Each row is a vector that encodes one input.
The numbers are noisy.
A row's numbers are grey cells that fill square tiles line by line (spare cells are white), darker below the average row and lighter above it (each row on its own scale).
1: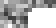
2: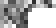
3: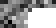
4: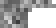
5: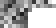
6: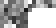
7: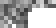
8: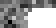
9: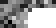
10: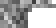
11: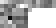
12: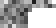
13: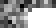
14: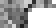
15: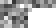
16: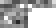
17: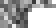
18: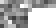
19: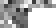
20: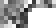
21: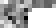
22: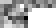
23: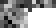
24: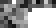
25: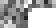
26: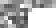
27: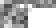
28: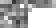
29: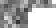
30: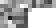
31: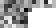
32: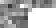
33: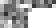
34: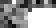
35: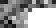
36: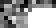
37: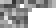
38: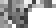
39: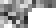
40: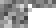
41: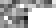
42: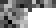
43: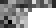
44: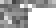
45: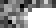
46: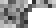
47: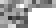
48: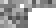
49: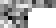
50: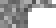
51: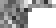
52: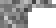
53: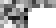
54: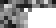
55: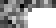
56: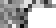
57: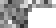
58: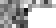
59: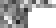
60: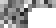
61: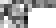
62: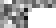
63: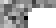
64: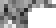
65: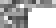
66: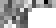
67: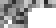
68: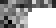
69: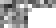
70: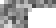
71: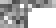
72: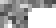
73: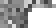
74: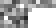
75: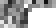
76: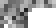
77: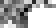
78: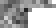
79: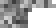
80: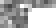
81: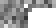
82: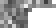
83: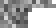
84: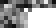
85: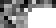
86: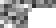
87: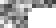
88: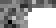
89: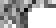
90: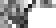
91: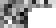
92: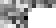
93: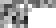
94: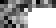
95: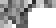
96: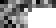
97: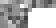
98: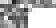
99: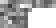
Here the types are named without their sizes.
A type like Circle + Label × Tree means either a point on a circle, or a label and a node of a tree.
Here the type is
Bool × Bool × Bool × Bool + Label.
